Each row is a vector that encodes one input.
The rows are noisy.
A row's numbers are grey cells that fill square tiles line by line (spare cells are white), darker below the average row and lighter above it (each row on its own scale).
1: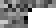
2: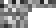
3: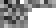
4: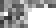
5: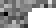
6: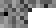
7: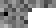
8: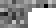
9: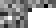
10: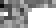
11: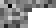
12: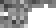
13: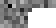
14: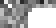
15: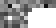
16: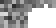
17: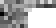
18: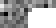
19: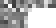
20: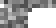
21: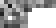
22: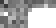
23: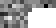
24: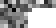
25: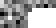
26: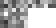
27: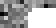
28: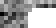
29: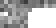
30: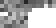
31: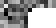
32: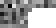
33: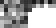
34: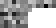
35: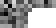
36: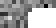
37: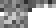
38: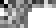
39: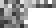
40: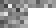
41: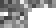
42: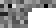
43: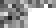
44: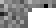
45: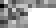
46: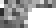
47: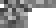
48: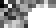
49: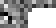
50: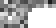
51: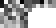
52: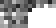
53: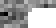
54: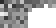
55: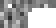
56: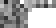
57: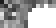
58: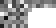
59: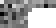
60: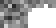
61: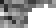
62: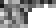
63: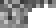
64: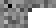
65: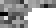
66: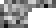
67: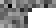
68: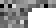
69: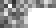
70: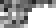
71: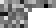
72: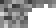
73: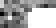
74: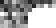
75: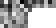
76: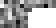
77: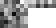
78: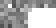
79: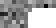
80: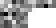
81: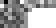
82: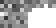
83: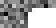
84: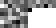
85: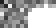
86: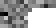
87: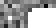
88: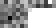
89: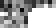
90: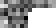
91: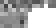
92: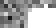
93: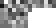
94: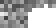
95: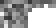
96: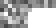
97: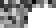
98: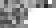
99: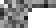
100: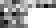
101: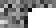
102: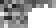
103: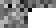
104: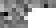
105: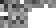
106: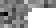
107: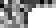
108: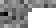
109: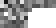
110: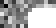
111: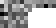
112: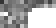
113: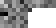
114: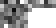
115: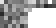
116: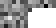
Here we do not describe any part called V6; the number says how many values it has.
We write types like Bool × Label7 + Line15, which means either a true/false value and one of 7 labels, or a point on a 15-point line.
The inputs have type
Bool × Bool × Bool × Bool × (Tree7 + V6).
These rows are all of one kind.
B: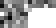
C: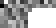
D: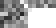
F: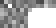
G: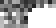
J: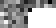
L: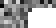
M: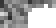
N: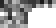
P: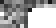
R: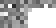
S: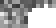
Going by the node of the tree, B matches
D, J and L.
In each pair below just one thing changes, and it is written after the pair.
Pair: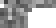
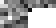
the value of V6
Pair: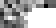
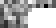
the value of V6
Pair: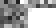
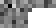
the value of V6
